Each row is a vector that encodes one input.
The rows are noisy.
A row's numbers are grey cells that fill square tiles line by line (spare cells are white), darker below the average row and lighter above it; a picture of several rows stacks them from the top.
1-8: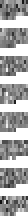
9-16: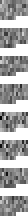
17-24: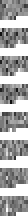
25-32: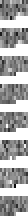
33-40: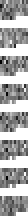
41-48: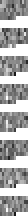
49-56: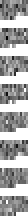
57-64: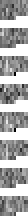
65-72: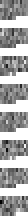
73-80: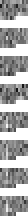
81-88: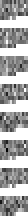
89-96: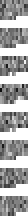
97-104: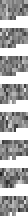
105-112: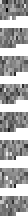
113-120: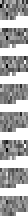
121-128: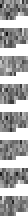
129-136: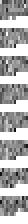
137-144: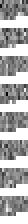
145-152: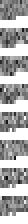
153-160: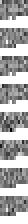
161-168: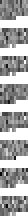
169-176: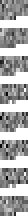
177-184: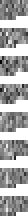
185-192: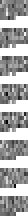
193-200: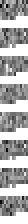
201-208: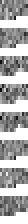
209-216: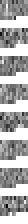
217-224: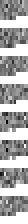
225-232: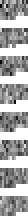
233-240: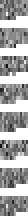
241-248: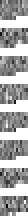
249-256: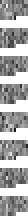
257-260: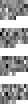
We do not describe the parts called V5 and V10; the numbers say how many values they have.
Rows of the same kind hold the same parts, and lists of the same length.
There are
3 kinds of row.
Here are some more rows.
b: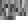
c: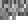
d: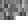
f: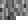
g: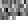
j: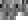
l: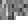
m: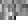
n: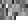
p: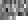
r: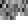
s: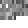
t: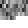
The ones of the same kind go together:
b, d, f, l, m, n, s
c, g, p
j, r, t

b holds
a point on a 7-point line and a value of V10.
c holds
a true/false value and a value of V5.
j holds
a point on a 6-point line and a true/false value.
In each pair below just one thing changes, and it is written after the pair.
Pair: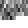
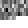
the true/false value
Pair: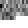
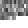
the true/false value
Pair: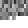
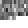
the value of V5
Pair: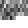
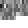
the value of V5
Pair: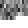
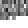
the true/false value
